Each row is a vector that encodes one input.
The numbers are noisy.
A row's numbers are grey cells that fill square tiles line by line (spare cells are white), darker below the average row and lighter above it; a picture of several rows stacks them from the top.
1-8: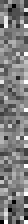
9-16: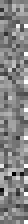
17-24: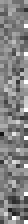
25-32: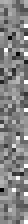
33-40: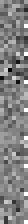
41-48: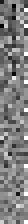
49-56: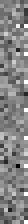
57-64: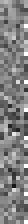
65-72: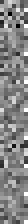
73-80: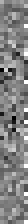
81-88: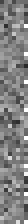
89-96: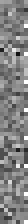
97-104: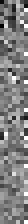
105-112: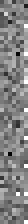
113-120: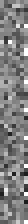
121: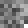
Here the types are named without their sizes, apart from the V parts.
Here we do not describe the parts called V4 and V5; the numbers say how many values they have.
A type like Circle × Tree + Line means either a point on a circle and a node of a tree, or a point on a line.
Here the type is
Bool × V4 + (Tree + Unit) × V5.
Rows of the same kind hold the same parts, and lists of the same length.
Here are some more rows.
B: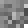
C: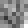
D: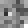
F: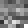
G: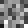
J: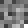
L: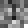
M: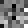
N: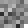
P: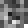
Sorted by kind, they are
B, J
C, D, N
F, G, L, M, P

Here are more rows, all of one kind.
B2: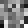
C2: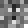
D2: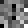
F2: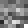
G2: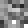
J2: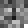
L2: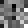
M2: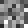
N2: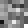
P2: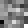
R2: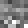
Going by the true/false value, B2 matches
D2, L2 and M2.
